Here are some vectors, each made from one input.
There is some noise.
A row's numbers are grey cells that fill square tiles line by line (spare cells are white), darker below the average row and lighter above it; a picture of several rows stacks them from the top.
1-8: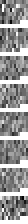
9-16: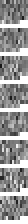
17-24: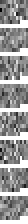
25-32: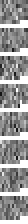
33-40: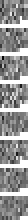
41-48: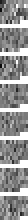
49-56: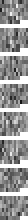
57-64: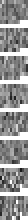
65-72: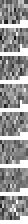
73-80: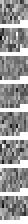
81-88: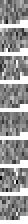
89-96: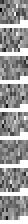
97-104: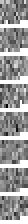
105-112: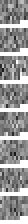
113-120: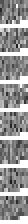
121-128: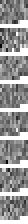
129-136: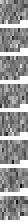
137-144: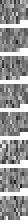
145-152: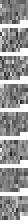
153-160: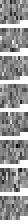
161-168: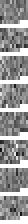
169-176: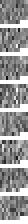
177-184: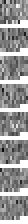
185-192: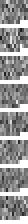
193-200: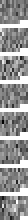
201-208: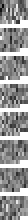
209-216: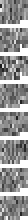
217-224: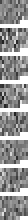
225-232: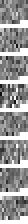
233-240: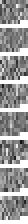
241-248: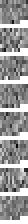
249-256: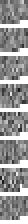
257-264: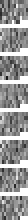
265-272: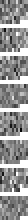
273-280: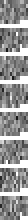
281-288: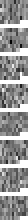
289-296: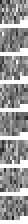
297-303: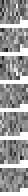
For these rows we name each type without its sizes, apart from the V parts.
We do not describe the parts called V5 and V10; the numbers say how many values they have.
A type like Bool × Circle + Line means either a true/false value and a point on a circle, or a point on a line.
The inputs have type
(Label + (Line + V5) × V10) × (Tree + Unit).
